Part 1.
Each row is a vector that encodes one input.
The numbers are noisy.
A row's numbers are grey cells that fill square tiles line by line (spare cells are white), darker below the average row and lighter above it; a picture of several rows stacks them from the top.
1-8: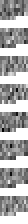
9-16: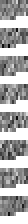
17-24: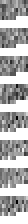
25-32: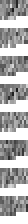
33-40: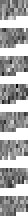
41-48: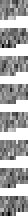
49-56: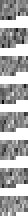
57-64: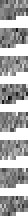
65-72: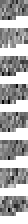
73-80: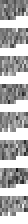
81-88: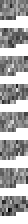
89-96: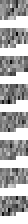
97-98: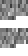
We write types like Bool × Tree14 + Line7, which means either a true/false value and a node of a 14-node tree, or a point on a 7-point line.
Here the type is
(Bool × Bool × Bool × Bool + Unit) × Line11.
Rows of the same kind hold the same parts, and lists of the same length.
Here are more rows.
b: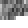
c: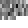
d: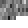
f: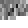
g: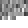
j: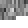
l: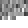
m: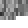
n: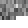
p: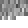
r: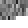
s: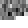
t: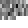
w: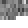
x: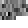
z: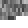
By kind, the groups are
b, d, j, m, n, r, s, w, x, z
c, f, g, l, p, t

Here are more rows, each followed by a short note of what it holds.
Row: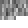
a point on an 11-point line
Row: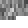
a point on an 11-point line and four true/false values
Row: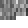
a point on an 11-point line and four true/false values
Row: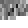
a point on an 11-point line
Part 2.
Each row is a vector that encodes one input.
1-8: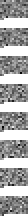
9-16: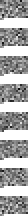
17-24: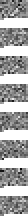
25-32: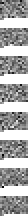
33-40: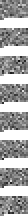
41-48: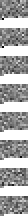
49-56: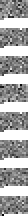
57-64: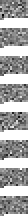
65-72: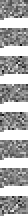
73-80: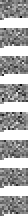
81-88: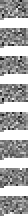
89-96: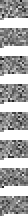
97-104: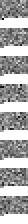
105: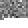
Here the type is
Circle11 + Tree13.
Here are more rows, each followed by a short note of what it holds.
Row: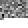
a point on an 11-point circle
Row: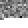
a node of a 13-node tree
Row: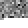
a point on an 11-point circle
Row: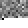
a node of a 13-node tree
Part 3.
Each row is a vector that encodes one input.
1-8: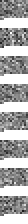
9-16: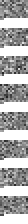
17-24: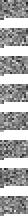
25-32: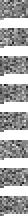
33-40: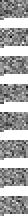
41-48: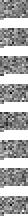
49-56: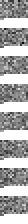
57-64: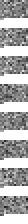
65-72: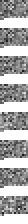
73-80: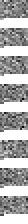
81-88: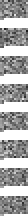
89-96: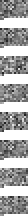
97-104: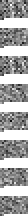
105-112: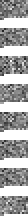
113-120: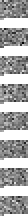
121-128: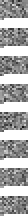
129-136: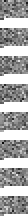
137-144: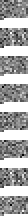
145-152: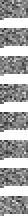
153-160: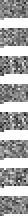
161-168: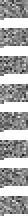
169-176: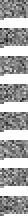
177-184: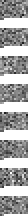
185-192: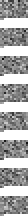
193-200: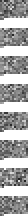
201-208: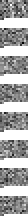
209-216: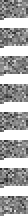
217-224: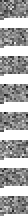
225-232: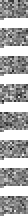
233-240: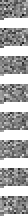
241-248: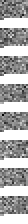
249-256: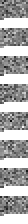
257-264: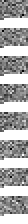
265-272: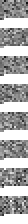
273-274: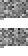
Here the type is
Bool × (Tree18 + Unit).
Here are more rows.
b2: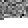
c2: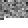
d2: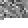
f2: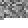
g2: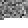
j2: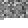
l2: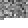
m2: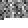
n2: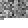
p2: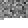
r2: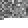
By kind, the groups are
b2, c2, d2, f2, g2, j2, l2, n2, p2, r2
m2

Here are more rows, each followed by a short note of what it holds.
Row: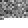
a node of an 18-node tree and a true/false value
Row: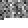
a true/false value
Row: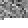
a node of an 18-node tree and a true/false value
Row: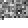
a true/false value
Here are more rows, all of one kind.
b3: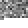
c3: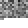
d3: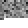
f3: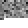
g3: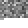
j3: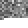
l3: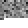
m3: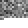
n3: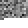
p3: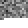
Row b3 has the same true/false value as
c3 and g3.
